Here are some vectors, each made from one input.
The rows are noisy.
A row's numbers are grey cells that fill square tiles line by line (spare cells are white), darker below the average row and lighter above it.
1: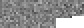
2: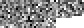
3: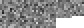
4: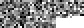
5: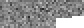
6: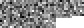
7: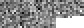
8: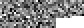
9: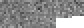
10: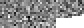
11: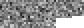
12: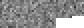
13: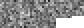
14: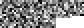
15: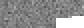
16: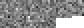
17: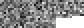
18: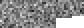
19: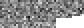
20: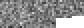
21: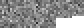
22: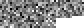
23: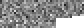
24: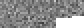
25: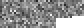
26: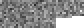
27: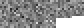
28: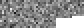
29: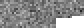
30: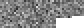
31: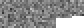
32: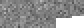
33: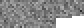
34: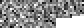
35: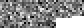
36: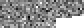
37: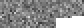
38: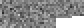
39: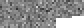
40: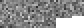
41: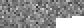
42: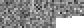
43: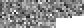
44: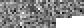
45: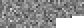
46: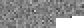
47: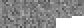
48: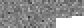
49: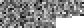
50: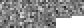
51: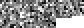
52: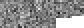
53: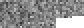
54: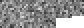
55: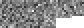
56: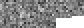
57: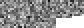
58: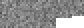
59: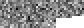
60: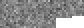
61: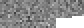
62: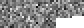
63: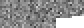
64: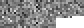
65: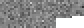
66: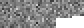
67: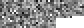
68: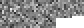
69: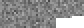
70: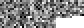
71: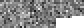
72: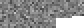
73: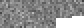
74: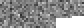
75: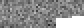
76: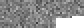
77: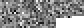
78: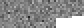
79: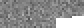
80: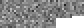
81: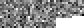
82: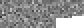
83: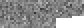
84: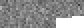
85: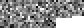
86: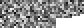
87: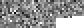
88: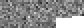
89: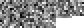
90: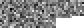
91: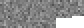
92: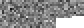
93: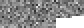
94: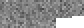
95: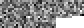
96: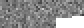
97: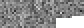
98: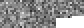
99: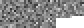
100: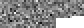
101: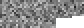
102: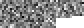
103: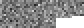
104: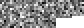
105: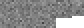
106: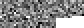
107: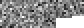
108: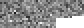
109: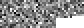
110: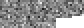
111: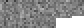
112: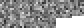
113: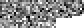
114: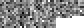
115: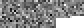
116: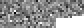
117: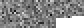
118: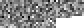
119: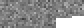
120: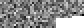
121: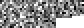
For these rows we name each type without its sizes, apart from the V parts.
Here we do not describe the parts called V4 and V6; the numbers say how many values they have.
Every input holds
a true/false value and a value of V4, together with either a point on a circle, or a value of V6.
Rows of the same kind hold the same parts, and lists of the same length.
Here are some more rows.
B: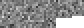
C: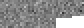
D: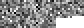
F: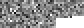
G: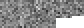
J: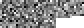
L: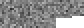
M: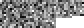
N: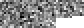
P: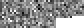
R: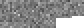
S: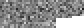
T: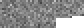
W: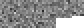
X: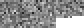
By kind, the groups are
B, C, G, L, P, R, S, W
D, F, J, M, N, T, X

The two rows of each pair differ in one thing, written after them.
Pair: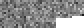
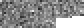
the true/false value
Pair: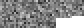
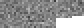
the value of V4
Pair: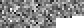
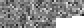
the true/false value
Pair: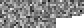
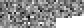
the value of V4
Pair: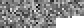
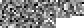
the place on the circle
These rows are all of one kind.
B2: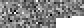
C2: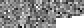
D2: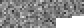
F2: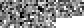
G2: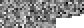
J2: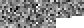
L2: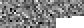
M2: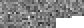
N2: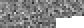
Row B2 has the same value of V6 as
D2 and J2.
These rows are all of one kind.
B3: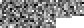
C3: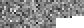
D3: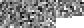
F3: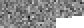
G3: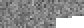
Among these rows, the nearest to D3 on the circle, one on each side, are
B3 and F3.
